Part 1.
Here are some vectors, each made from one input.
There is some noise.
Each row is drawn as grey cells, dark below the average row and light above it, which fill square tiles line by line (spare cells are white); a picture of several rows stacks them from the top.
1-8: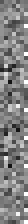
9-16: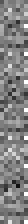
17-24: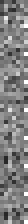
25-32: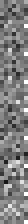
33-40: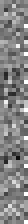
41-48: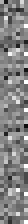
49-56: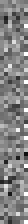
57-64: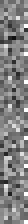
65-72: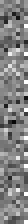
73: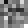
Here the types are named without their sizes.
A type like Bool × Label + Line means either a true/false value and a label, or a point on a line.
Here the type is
Bool × Bool × Bool × Bool + Line.
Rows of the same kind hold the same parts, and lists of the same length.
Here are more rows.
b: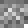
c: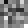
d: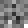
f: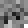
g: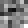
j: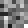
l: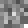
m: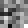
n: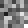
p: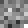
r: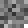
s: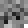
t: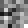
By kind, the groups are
b, d, f, l, p, r, s
c, g, j, m, n, t

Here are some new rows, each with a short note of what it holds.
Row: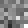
four true/false values
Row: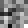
a point on a line
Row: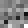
four true/false values
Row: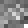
four true/false values
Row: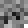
four true/false values
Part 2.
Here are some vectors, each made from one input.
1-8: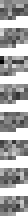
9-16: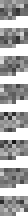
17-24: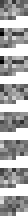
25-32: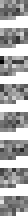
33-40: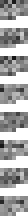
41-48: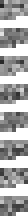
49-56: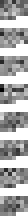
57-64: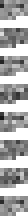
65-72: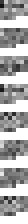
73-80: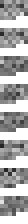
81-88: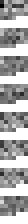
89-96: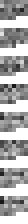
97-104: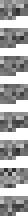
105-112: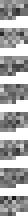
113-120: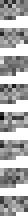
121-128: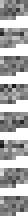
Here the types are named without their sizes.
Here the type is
Circle + Line.
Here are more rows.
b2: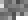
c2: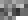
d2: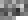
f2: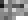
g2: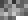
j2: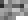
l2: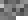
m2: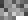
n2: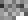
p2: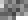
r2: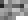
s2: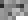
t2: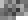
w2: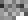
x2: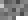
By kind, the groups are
b2, c2, d2, l2, p2, t2, x2
f2, g2, j2, m2, n2, r2, s2, w2

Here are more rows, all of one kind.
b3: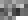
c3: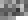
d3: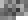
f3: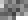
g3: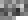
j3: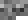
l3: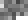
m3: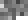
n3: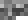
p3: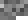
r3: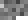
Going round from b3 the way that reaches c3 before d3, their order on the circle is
b3, g3, c3, d3, f3, l3, m3, r3, p3, j3, n3.
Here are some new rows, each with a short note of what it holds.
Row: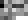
a point on a line
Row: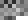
a point on a line
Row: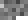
a point on a circle
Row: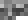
a point on a circle
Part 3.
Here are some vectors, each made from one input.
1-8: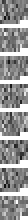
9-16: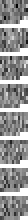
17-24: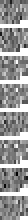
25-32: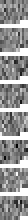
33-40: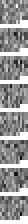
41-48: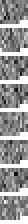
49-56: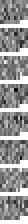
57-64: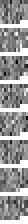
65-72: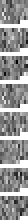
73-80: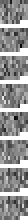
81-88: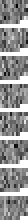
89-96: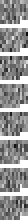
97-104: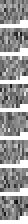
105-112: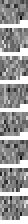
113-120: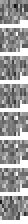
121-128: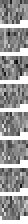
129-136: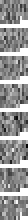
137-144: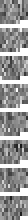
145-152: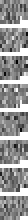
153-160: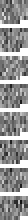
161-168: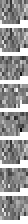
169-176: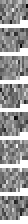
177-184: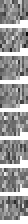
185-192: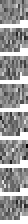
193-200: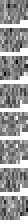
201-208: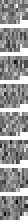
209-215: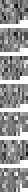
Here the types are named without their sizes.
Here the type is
Bool × Line.
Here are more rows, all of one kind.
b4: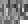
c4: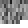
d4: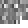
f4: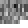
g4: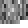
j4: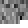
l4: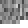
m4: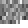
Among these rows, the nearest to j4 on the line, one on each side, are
b4 and c4.
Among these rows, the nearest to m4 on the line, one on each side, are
g4 and l4.
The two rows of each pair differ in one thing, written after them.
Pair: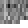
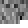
the true/false value
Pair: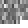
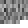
the true/false value
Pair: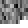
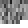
the place on the line
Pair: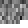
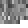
the true/false value
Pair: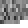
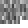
the true/false value
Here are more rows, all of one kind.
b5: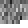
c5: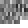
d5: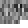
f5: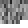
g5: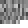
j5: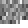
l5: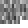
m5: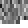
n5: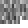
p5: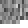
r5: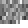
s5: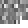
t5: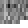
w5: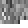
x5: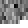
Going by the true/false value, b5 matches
f5, g5, p5 and x5.
